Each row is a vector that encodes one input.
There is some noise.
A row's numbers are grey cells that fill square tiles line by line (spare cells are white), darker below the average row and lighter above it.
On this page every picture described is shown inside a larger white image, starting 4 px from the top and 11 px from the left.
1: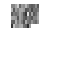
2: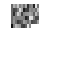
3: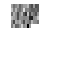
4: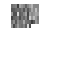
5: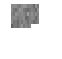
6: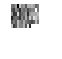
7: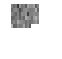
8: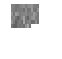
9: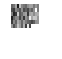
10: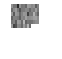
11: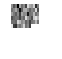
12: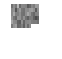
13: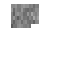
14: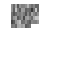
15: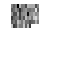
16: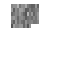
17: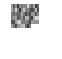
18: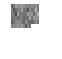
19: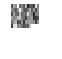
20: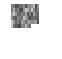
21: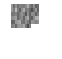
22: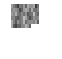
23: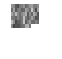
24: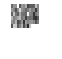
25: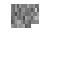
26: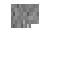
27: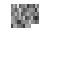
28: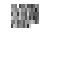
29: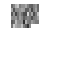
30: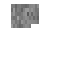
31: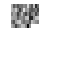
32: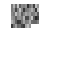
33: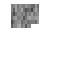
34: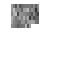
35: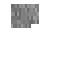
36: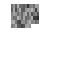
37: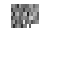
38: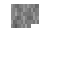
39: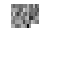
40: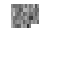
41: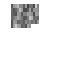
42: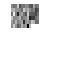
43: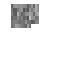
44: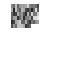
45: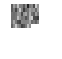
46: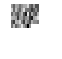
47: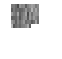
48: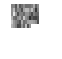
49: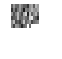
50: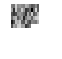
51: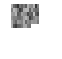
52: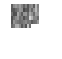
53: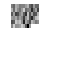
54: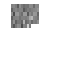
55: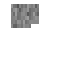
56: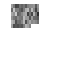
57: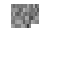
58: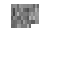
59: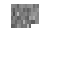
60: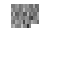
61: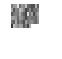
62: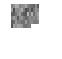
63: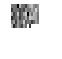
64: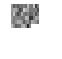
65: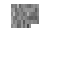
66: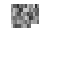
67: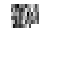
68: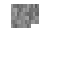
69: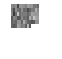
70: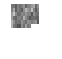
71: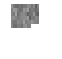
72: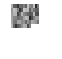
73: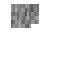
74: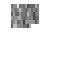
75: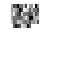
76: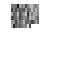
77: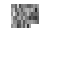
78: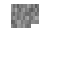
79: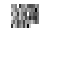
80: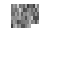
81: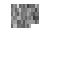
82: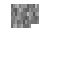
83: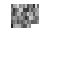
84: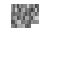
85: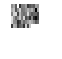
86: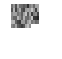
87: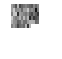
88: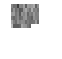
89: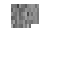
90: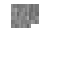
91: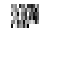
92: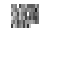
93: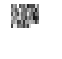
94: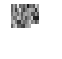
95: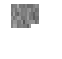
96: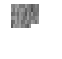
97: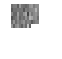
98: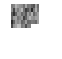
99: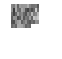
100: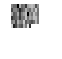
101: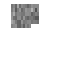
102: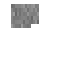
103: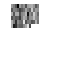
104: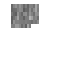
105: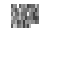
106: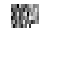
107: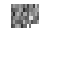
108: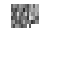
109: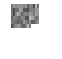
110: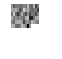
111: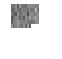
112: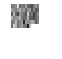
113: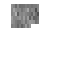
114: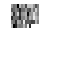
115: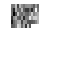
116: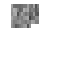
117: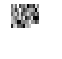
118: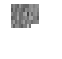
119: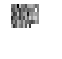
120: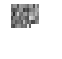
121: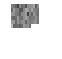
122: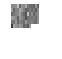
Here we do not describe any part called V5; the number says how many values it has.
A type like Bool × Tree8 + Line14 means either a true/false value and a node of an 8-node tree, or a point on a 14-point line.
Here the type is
Bool × (Label6 + Label8 × V5).
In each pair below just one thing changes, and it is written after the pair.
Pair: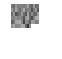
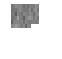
the label
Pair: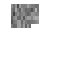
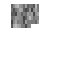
the true/false value
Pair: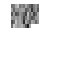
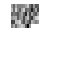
the true/false value
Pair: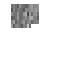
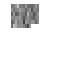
the value of V5
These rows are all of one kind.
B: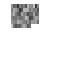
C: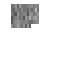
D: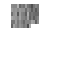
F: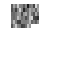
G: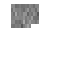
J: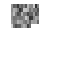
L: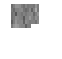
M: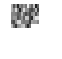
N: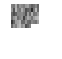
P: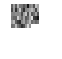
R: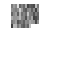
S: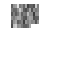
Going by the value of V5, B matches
D, N, R and S.
